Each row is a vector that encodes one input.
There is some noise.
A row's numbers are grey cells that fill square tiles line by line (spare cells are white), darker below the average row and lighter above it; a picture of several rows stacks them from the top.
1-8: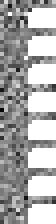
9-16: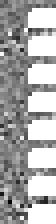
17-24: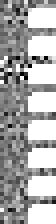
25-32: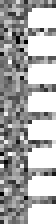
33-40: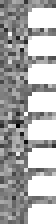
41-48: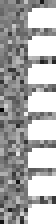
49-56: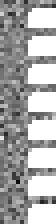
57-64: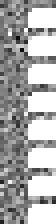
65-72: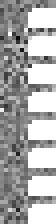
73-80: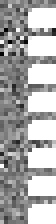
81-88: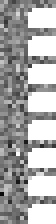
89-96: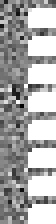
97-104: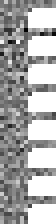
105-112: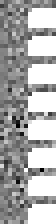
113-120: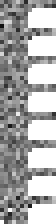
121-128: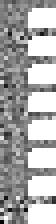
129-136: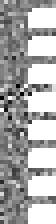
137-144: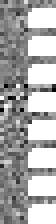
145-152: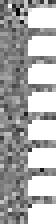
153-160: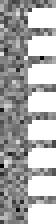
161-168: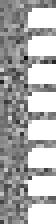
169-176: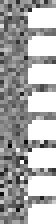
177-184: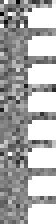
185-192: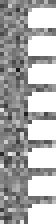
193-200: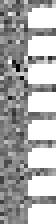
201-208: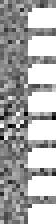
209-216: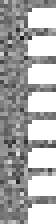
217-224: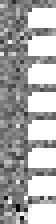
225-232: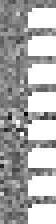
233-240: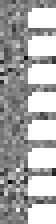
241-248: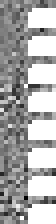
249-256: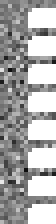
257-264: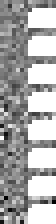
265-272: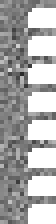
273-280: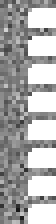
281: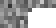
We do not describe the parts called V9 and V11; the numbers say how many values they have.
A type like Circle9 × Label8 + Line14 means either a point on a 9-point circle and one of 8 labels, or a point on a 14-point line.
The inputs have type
(Bool × V11 + Line10) × Line10 + V9.
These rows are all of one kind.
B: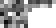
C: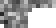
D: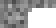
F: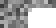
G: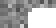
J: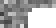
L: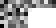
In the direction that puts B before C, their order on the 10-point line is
L, F, B, G, J, C, D.
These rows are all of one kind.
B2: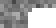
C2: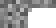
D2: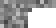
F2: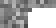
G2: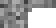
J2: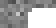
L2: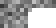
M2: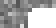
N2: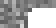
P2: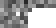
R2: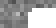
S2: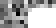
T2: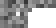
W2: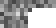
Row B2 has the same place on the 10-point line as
P2, T2 and W2.
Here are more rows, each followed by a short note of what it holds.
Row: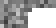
a point on a 10-point line, a true/false value and a value of V11
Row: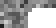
a point on each of two 10-point lines
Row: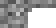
a point on a 10-point line, a true/false value and a value of V11
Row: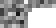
a value of V9
